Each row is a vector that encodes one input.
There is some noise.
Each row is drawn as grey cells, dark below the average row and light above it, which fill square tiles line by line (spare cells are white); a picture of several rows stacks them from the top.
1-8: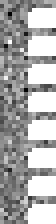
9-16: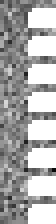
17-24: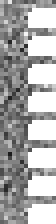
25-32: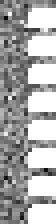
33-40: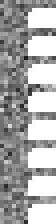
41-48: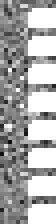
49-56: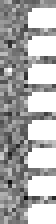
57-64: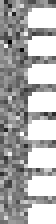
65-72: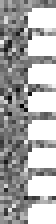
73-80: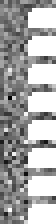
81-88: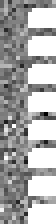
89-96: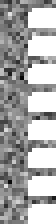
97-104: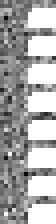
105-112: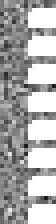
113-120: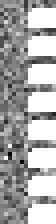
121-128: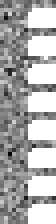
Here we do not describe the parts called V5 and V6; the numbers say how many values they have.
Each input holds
a value of V6, together with either a point on a 4-point line and a true/false value, or a value of V5.
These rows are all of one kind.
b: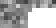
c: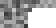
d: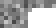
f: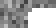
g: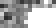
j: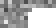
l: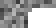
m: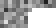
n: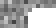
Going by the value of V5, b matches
f, l and n.
